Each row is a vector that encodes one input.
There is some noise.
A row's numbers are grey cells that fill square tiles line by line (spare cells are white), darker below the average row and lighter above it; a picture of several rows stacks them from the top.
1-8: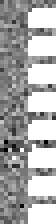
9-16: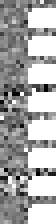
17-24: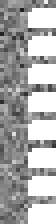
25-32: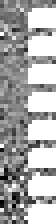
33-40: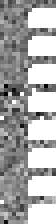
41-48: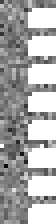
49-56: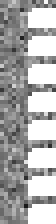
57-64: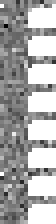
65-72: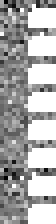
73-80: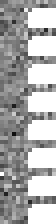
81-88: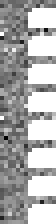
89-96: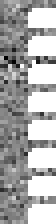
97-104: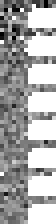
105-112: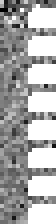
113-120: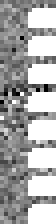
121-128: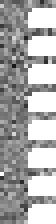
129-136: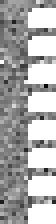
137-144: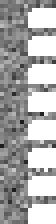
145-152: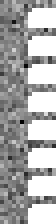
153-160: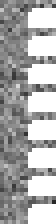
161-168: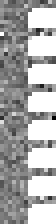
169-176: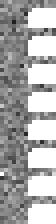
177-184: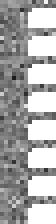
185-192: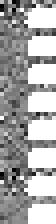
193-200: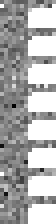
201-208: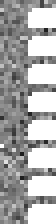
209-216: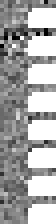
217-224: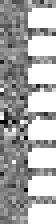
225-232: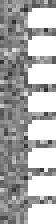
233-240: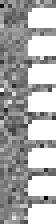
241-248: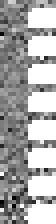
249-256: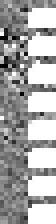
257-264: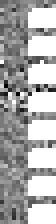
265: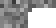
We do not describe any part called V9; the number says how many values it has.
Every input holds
either a node of a 7-node tree, or a list of up to two items, each three true/false values and a value of V9.
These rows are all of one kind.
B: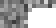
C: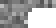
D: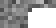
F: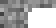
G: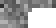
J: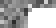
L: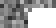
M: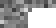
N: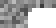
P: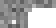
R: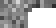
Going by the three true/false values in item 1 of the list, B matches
C, F, J and P.
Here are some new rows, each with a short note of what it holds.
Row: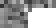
a list of two items
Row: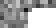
a list of two items
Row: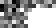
the empty list
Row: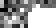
a node of a 7-node tree
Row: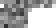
a list of one item
